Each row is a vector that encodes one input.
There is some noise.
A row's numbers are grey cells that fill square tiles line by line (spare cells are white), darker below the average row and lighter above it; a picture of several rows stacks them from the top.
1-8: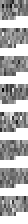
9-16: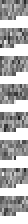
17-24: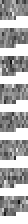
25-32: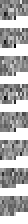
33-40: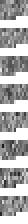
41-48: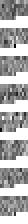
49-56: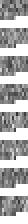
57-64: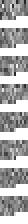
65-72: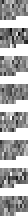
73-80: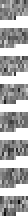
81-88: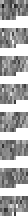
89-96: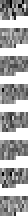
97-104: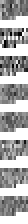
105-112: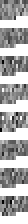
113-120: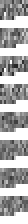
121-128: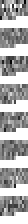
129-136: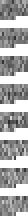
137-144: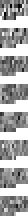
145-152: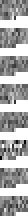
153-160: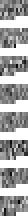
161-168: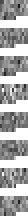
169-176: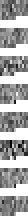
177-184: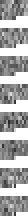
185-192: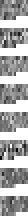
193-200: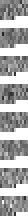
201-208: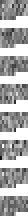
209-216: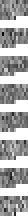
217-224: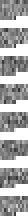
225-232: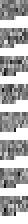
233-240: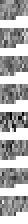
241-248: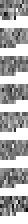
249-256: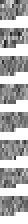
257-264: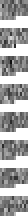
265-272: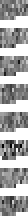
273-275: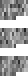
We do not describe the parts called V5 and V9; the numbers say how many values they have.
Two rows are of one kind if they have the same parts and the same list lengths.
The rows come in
4 kinds.
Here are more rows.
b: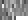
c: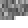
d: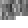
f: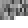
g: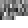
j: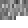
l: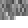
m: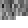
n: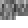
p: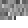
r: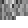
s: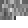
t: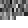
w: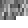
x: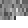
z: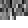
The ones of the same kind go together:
b, j, p, s, x
c, d, f, g, l, m, n
r, w
t, z

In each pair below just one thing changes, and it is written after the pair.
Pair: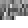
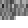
the value of V9
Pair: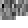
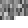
the value of V9
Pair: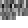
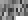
the value of V5
